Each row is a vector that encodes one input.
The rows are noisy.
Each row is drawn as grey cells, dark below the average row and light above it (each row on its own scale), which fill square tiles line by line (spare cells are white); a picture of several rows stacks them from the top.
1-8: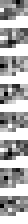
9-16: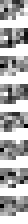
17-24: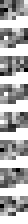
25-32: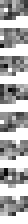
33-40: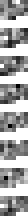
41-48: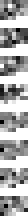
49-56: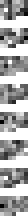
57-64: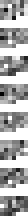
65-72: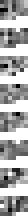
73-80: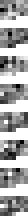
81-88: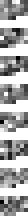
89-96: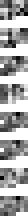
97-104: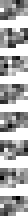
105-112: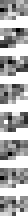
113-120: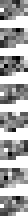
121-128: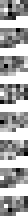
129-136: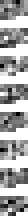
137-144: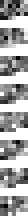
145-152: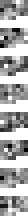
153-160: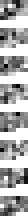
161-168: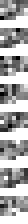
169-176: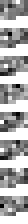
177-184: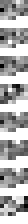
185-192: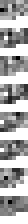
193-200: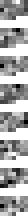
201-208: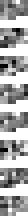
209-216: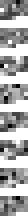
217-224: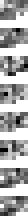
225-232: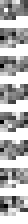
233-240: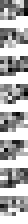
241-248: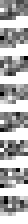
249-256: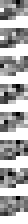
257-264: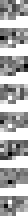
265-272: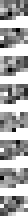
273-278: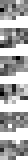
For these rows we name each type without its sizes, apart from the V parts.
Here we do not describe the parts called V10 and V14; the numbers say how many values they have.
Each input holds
a value of V14, together with either a label and a true/false value, or a value of V10.
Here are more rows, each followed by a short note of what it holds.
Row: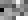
a label, a true/false value and a value of V14
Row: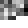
a value of V10 and a value of V14
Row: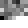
a value of V10 and a value of V14
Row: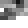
a label, a true/false value and a value of V14
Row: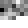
a label, a true/false value and a value of V14
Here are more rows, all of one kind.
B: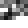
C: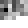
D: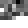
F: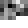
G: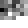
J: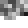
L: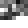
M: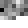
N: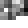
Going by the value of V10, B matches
J and M.
